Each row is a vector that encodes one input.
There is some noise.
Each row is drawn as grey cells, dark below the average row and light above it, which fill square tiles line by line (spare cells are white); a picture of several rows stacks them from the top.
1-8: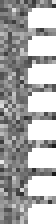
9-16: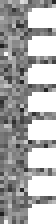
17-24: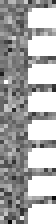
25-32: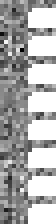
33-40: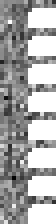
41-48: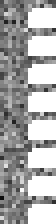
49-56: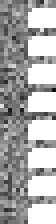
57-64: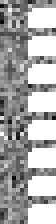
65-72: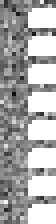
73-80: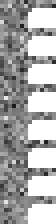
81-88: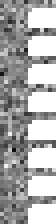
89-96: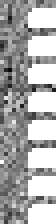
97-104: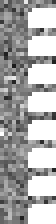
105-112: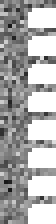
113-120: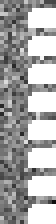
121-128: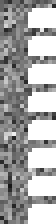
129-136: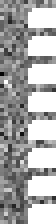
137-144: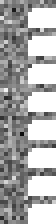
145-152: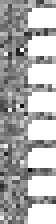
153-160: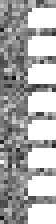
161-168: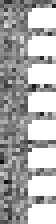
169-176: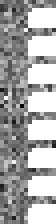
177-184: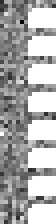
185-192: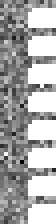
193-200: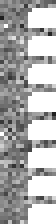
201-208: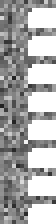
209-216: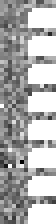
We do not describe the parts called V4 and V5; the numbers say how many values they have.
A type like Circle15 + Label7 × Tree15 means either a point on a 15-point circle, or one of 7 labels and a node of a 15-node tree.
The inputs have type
(Tree8 + V4) × V5 + Tree10.
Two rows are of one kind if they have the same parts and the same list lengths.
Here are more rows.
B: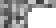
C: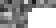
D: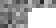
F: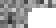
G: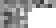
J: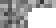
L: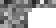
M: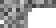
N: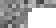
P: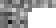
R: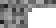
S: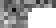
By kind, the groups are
B, D, F, G, J, N, P
C, L, R, S
M

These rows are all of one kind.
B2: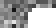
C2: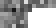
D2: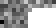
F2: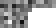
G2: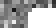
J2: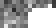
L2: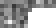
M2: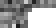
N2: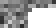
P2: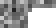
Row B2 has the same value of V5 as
L2 and P2.
